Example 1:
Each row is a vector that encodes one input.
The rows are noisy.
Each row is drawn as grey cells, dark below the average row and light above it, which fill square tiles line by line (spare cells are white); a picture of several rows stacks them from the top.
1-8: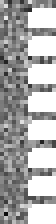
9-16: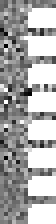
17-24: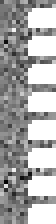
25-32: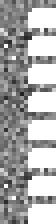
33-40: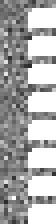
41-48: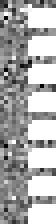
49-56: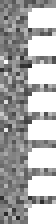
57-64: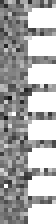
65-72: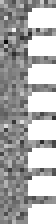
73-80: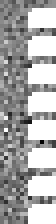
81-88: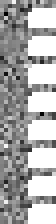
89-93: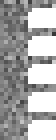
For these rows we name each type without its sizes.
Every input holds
a point on a line.
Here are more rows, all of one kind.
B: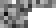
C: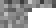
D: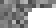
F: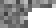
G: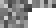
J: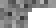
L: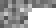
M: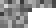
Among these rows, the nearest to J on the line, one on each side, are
D and L.
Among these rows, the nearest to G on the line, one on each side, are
C and L.
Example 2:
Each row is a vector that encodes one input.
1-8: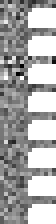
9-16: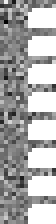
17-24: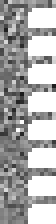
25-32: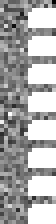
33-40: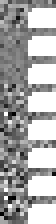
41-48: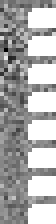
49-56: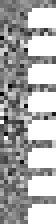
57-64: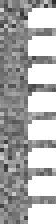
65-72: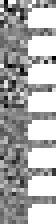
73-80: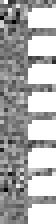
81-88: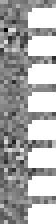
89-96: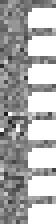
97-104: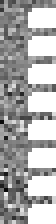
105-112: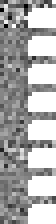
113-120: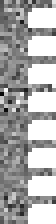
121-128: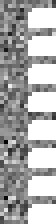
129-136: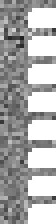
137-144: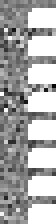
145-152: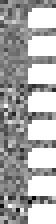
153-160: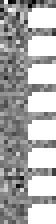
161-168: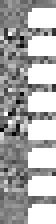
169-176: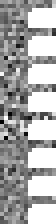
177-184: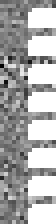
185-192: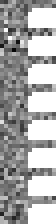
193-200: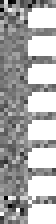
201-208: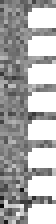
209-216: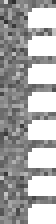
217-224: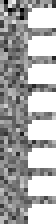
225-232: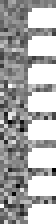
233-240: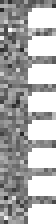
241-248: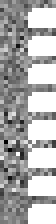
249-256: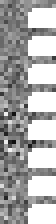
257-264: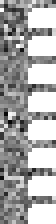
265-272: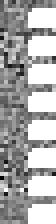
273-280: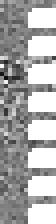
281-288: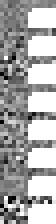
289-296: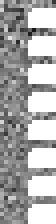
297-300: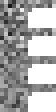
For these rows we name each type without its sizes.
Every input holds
three true/false values.
